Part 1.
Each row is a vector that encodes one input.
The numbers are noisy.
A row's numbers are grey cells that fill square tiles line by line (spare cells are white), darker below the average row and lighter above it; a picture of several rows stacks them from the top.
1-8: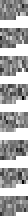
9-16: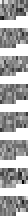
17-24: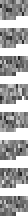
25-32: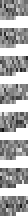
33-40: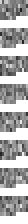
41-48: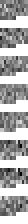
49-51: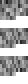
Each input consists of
four true/false values.
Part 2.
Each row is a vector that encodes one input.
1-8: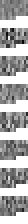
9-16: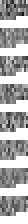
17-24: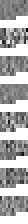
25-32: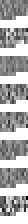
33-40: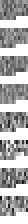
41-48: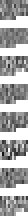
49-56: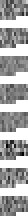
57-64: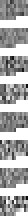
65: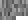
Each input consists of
four true/false values.
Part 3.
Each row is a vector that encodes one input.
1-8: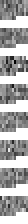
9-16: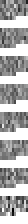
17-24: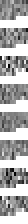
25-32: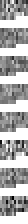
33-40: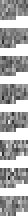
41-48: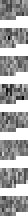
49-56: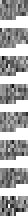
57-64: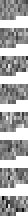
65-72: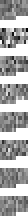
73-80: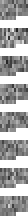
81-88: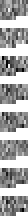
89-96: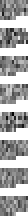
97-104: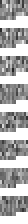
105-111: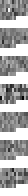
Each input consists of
four true/false values.
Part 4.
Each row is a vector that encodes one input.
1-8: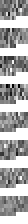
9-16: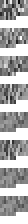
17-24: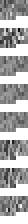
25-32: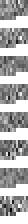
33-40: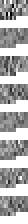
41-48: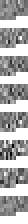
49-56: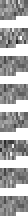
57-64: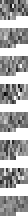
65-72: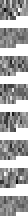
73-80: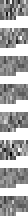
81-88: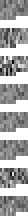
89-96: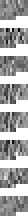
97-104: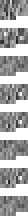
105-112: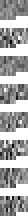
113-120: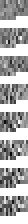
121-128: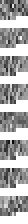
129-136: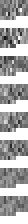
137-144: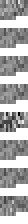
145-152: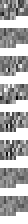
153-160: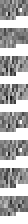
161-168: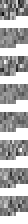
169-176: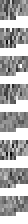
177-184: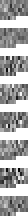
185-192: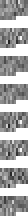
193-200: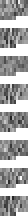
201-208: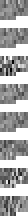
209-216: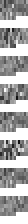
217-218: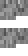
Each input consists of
three true/false values.
